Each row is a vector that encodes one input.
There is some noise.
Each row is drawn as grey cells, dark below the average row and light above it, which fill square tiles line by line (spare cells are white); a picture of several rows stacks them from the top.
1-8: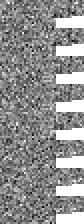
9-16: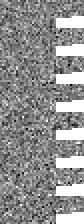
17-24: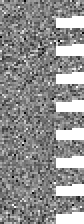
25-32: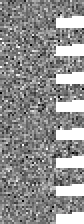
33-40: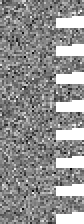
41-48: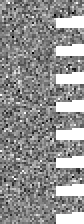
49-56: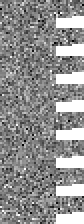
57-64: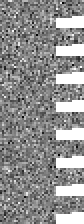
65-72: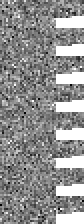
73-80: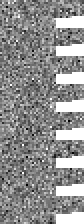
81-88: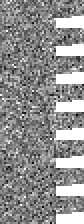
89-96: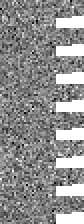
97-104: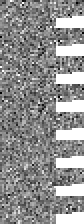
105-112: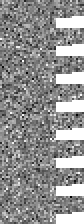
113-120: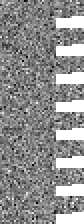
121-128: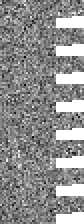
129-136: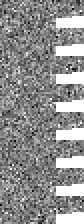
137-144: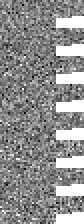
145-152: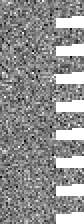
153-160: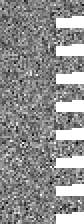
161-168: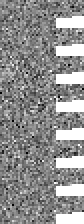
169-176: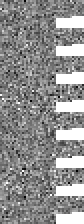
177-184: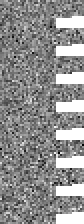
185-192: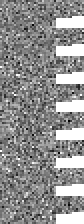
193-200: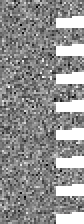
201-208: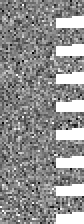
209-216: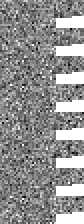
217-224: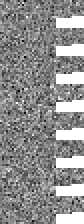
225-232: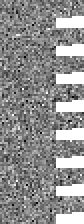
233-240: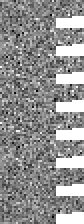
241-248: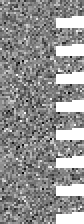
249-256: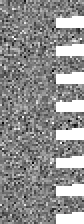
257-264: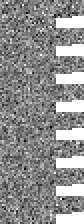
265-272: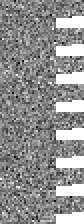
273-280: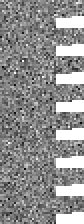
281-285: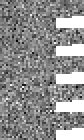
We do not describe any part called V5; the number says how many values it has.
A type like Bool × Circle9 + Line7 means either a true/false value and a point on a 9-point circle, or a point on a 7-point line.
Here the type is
Bool × Bool × Bool + (Circle6 × Line8 + V5) × Tree11.
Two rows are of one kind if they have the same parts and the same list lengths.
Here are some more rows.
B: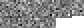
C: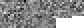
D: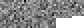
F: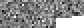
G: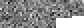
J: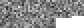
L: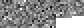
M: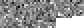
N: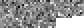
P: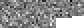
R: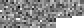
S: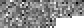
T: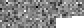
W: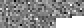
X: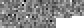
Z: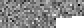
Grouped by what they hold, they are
B, C, D, G, J, T, W, X, Z
F, P
L, M, N, R, S

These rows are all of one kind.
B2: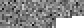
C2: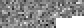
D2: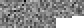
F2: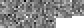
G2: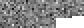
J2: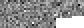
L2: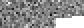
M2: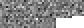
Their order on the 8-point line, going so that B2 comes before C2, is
F2, D2, M2, B2, J2, L2, G2, C2.
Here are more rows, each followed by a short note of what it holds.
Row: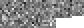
a node of an 11-node tree and a value of V5
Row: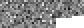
a node of an 11-node tree and a value of V5
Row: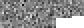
a point on a 6-point circle, a point on an 8-point line and a node of an 11-node tree
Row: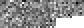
three true/false values
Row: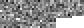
three true/false values
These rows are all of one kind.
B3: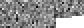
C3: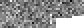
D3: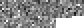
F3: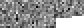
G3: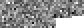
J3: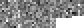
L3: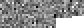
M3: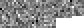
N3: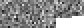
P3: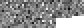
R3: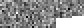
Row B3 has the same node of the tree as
F3, L3 and M3.
